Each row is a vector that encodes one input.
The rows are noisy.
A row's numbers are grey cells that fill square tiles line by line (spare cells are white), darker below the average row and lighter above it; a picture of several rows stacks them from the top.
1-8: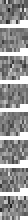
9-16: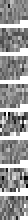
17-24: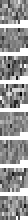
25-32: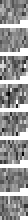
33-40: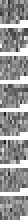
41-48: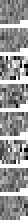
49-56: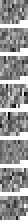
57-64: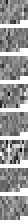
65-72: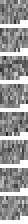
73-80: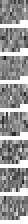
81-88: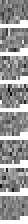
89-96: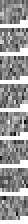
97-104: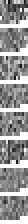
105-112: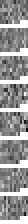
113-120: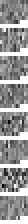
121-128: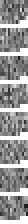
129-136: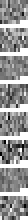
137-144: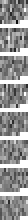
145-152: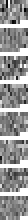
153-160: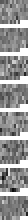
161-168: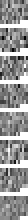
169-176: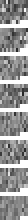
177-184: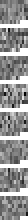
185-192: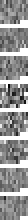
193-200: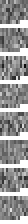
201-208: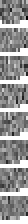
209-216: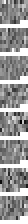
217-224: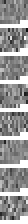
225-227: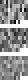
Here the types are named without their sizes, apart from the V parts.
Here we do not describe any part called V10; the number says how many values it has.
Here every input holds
a value of V10, together with either a point on a line, or three true/false values.
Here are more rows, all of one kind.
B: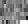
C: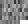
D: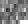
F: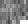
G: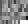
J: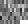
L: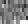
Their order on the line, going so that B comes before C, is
J, B, L, D, F, C, G.
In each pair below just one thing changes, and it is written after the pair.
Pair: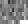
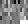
the value of V10
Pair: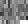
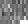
the place on the line
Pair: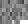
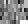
the place on the line
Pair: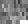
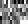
the value of V10
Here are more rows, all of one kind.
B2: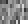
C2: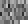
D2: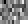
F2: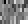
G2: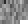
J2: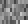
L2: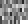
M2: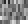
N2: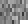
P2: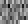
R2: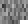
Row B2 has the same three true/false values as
D2, F2, G2 and M2.
